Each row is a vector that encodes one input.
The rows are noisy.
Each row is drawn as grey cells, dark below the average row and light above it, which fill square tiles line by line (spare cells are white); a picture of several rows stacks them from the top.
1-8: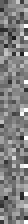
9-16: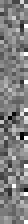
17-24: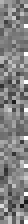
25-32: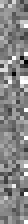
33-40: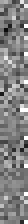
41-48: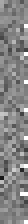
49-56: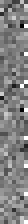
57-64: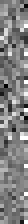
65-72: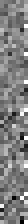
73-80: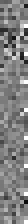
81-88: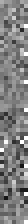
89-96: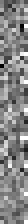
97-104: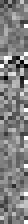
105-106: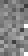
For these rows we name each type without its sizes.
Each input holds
a point on a circle and a true/false value.
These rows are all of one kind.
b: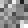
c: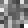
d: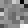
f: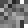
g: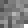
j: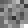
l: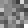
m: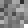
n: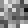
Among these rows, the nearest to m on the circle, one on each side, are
c and d.
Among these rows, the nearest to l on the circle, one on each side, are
b and f.
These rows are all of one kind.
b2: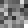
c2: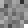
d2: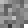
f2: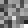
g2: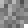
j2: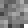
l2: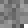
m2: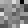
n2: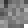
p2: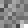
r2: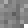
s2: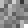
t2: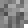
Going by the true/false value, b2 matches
f2 and m2.
